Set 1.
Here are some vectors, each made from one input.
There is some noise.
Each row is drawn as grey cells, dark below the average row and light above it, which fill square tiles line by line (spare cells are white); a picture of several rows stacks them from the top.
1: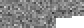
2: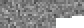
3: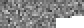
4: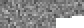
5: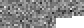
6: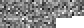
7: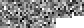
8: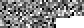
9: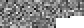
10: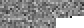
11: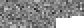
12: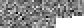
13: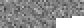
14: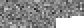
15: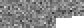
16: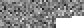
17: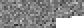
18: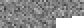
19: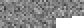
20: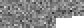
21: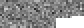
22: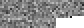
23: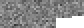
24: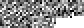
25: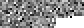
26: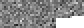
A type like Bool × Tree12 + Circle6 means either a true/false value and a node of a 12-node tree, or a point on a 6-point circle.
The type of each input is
Line6.
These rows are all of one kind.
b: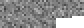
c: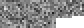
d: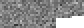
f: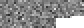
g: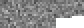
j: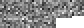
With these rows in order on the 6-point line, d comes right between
b and g.
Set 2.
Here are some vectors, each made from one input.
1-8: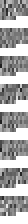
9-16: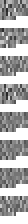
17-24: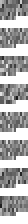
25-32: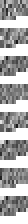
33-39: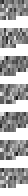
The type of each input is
Tree8.
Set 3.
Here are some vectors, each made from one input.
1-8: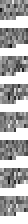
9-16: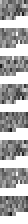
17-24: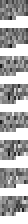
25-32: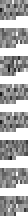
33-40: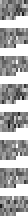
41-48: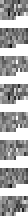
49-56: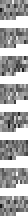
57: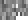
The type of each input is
Label6.
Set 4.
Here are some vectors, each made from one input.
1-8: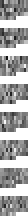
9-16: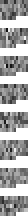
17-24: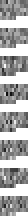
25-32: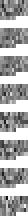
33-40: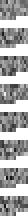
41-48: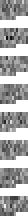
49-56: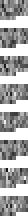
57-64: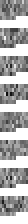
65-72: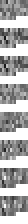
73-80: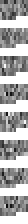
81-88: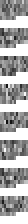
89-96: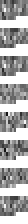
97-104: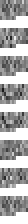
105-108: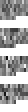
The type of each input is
Line13.
